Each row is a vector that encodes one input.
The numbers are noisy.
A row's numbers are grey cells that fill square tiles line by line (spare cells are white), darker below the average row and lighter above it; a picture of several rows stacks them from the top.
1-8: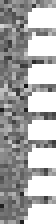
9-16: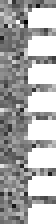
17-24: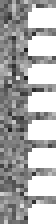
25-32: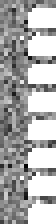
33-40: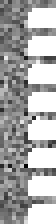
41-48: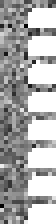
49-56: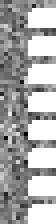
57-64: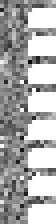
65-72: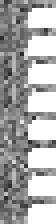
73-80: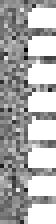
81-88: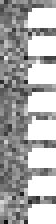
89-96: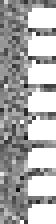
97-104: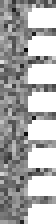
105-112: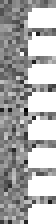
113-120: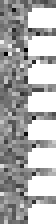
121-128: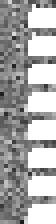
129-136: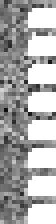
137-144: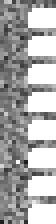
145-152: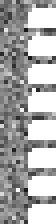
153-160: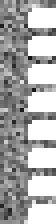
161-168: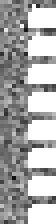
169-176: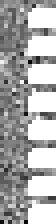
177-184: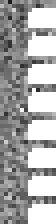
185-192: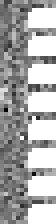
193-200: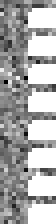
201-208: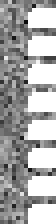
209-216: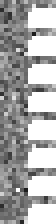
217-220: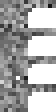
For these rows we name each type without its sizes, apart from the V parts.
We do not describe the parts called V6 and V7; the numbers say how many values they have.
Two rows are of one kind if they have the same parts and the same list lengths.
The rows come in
2 kinds.
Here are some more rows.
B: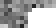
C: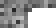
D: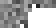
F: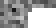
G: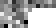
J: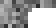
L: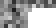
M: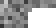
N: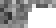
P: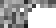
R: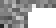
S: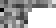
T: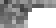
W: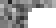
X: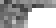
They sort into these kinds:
B, N, S, T, W, X
C, D, F, G, J, L, M, P, R

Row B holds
a true/false value, a value of V6 and a value of V7.
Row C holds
a point on a line and a value of V7.
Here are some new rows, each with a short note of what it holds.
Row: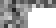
a point on a line and a value of V7
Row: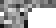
a point on a line and a value of V7
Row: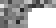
a true/false value, a value of V6 and a value of V7
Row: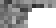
a true/false value, a value of V6 and a value of V7
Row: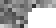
a true/false value, a value of V6 and a value of V7
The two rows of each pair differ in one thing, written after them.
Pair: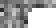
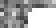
the value of V6
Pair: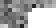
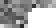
the true/false value
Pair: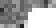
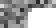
the value of V7
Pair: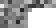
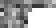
the value of V7
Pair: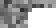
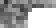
the true/false value
